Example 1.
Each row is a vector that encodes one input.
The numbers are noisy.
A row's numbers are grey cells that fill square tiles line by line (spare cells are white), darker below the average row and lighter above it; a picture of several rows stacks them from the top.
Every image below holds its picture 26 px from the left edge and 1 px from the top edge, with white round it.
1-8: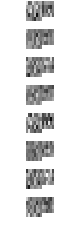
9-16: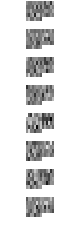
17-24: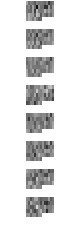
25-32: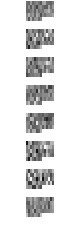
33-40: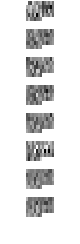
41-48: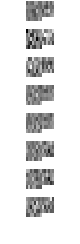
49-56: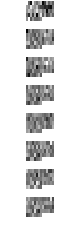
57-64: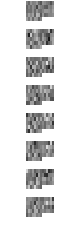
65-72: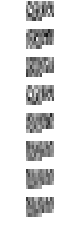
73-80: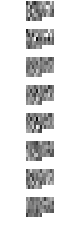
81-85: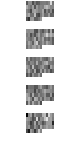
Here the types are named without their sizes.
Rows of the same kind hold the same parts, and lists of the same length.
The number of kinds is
3.
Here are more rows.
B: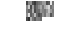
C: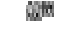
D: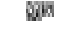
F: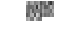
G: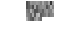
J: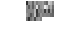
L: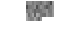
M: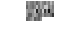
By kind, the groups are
B, J, M
C, D
F, G, L

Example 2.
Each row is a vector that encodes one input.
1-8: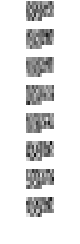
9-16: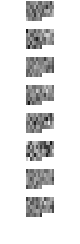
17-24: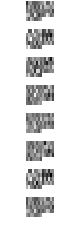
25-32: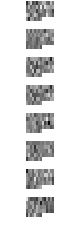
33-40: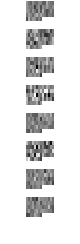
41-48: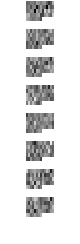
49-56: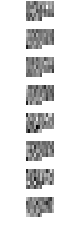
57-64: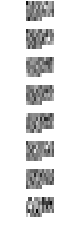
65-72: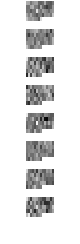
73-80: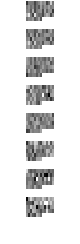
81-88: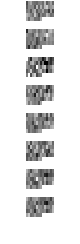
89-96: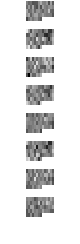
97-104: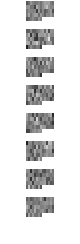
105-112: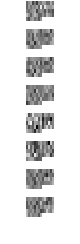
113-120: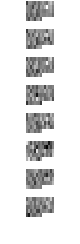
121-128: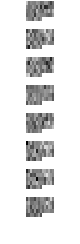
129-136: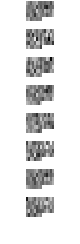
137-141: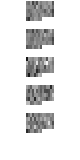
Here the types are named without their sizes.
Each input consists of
a list of points on a line.
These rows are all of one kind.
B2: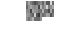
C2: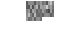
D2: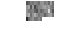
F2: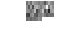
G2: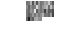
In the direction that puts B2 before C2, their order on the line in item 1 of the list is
B2, C2, F2, D2, G2.
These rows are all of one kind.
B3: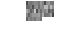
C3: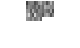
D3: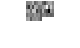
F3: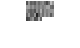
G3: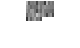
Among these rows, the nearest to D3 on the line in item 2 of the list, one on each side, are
C3 and F3.
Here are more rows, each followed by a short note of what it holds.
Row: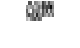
the empty list
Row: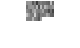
a list of two items
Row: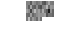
a list of two items
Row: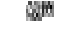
the empty list
